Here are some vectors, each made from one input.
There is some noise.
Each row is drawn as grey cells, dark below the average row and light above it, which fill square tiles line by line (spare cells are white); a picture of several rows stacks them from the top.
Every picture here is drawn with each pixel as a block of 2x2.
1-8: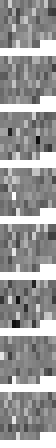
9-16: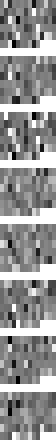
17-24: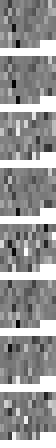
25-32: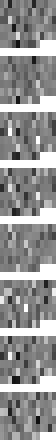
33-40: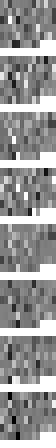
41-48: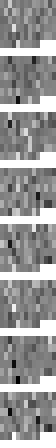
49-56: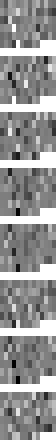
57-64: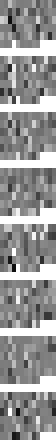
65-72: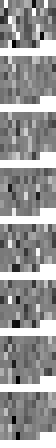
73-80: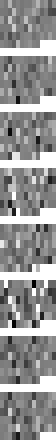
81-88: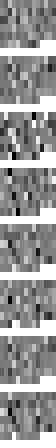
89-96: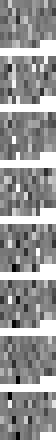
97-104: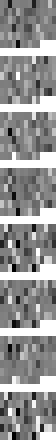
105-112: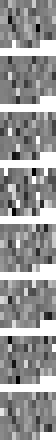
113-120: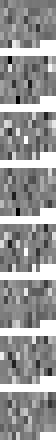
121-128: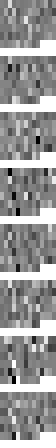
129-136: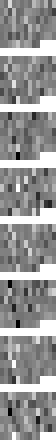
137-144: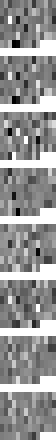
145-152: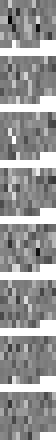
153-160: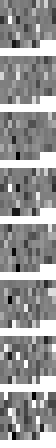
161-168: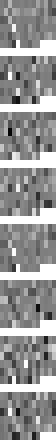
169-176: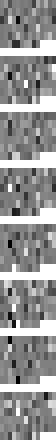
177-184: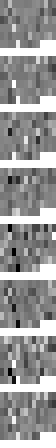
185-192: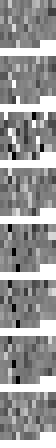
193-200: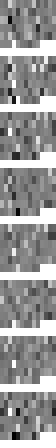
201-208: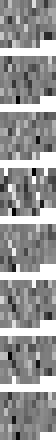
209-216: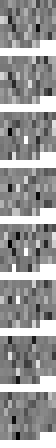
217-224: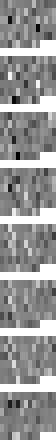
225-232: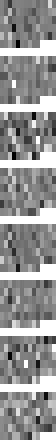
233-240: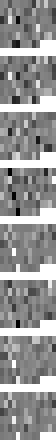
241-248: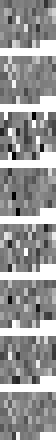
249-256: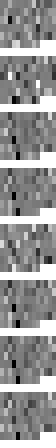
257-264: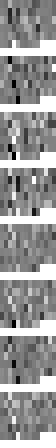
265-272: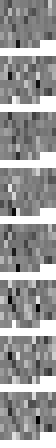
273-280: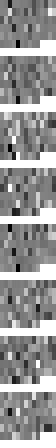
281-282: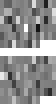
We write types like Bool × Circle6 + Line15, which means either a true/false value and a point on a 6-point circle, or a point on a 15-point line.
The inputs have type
(Bool × Bool × Bool + Unit) × Line8.
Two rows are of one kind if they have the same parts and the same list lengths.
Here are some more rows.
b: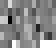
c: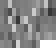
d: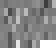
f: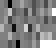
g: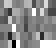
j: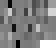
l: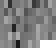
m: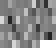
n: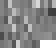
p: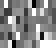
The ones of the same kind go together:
b, c, d, g, m, n
f, j, l, p

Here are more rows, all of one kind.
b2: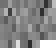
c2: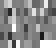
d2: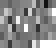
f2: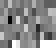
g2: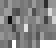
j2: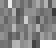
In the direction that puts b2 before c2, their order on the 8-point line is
d2, g2, f2, b2, j2, c2.
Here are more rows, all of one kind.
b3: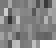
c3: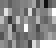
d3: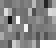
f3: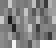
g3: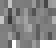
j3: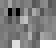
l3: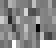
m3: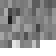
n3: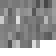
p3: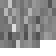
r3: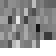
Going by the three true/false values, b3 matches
c3, d3 and p3.
